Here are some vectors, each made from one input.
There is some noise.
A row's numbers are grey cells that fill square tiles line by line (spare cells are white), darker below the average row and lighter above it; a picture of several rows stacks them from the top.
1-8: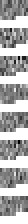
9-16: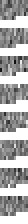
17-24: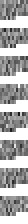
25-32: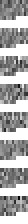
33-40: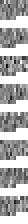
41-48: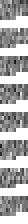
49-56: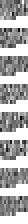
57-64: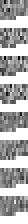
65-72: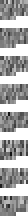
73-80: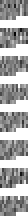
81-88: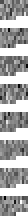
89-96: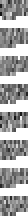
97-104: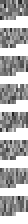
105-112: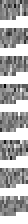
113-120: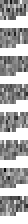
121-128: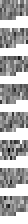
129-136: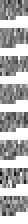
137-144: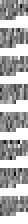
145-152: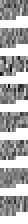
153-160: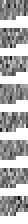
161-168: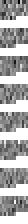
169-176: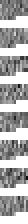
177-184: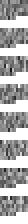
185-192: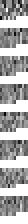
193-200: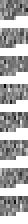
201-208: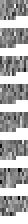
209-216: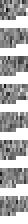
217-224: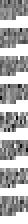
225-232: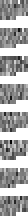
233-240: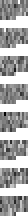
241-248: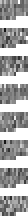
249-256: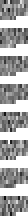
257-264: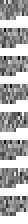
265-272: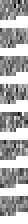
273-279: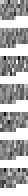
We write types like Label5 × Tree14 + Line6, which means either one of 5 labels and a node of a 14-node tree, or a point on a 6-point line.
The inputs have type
Circle6 × (Line4 + Line11).
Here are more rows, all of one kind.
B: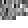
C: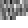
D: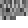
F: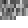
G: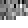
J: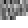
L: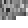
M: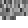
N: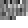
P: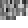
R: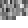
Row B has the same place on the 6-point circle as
F, G, P and R.
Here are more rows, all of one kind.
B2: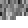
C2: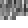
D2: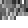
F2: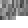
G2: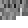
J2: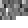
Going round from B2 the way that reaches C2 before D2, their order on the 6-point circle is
B2, C2, D2, G2, F2, J2.
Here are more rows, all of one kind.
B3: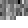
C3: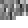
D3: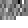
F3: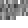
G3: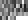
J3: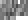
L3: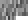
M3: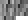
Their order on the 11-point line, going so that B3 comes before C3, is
B3, D3, G3, M3, L3, J3, F3, C3.
